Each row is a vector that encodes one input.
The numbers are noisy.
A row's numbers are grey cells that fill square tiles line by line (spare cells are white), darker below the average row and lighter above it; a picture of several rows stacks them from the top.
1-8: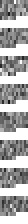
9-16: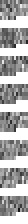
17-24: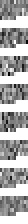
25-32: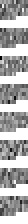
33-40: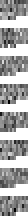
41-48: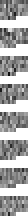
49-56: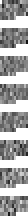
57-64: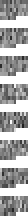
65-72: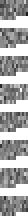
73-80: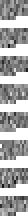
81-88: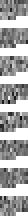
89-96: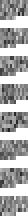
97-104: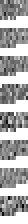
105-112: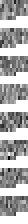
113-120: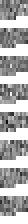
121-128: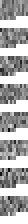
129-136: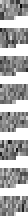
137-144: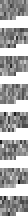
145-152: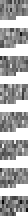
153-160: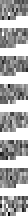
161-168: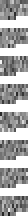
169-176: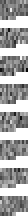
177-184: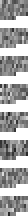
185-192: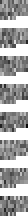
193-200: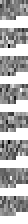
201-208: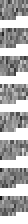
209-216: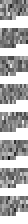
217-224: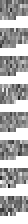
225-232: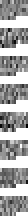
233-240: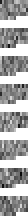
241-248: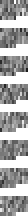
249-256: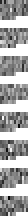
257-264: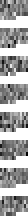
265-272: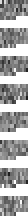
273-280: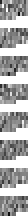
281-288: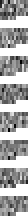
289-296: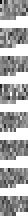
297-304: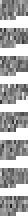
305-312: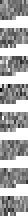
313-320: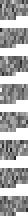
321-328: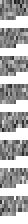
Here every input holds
either a point on an 18-point circle, or a point on an 11-point line.
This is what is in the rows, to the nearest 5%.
About 65% of them hold a point on an 18-point circle. The rest hold a point on an 11-point line.
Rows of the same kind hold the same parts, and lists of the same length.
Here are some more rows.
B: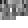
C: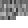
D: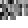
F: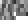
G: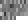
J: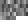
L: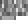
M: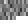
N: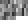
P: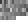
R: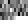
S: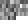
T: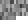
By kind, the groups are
B, D, F, G, J, L, M, N, P, R, T
C, S

